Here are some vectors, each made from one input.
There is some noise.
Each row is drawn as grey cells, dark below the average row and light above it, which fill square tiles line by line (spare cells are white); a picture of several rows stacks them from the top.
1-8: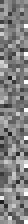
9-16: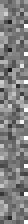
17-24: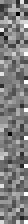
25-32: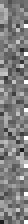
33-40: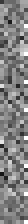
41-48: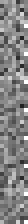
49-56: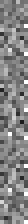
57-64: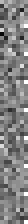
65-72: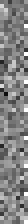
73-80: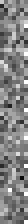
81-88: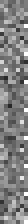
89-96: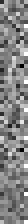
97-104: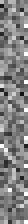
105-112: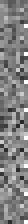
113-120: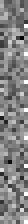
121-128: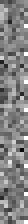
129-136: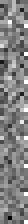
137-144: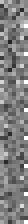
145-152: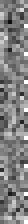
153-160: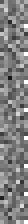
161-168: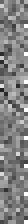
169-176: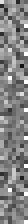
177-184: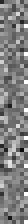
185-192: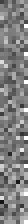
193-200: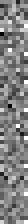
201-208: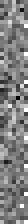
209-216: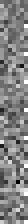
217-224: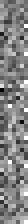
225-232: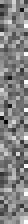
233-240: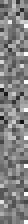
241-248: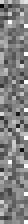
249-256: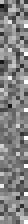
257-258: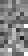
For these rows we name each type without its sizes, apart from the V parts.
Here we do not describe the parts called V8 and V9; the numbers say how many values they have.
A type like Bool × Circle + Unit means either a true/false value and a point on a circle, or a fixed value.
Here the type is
Bool × Tree × V8 × V9 + List(Line).
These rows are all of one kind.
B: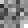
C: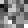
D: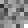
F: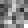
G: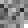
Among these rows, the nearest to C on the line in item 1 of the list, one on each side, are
D and F.
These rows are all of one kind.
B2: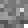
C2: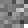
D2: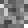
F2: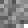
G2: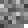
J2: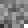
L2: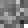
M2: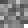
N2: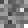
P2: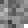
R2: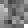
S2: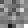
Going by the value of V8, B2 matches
D2, J2, L2 and S2.
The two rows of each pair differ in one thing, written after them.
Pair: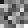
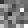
the value of V9
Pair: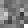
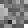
the value of V9
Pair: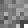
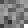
the true/false value
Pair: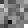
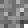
the true/false value
